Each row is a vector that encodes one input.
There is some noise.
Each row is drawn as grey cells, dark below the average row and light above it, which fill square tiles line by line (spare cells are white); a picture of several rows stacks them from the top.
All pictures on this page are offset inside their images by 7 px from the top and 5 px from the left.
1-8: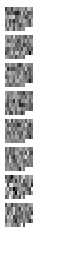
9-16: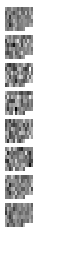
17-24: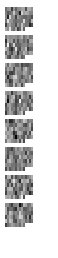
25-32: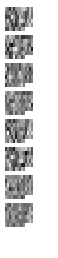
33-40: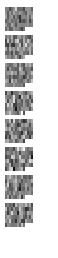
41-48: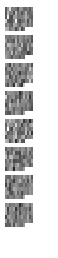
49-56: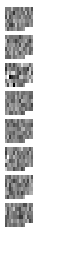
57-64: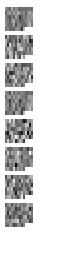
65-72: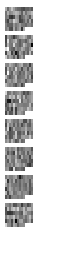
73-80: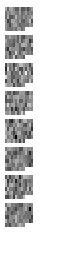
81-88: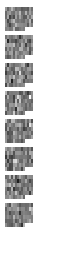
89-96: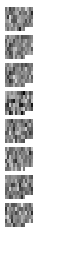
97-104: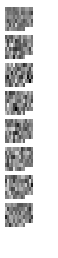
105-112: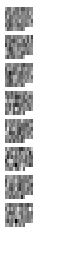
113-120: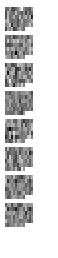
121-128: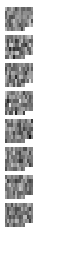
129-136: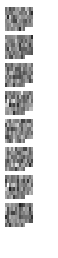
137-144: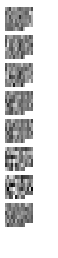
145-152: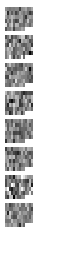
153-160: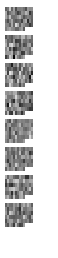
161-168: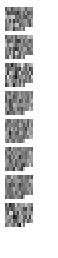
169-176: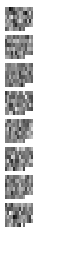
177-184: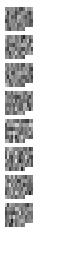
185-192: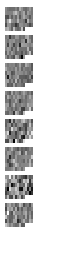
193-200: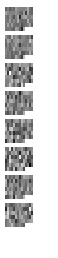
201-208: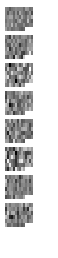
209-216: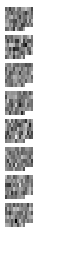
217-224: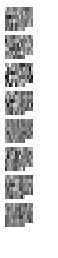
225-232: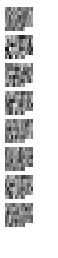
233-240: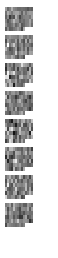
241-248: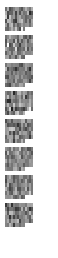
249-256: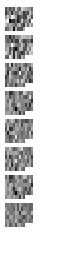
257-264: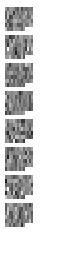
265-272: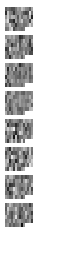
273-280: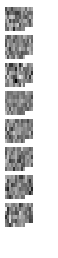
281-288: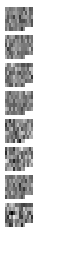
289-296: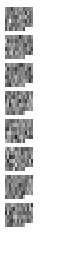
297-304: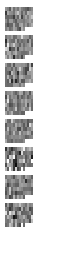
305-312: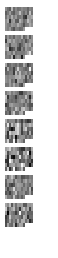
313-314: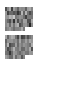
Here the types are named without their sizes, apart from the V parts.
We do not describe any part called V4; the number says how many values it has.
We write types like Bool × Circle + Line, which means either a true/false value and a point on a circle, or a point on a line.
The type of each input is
Circle × (List(V4) + Tree).
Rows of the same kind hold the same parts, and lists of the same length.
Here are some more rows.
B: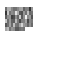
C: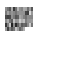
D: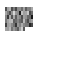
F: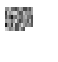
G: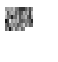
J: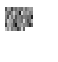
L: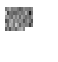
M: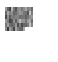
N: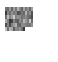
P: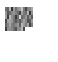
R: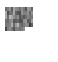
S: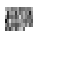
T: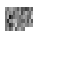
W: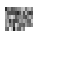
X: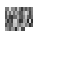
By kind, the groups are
B, C, D, F, J, P, S
G, R
L, T, W, X
M, N

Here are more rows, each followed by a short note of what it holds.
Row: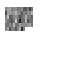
a point on a circle, together with the empty list
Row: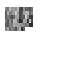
a point on a circle, together with the empty list
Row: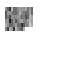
a point on a circle, together with a list of two items
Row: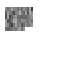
a point on a circle, together with a list of one item
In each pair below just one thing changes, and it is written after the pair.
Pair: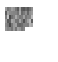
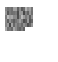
the place on the circle
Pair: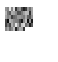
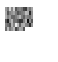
the value of V4 in item 2 of the list
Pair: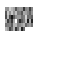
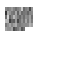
the value of V4 in item 1 of the list
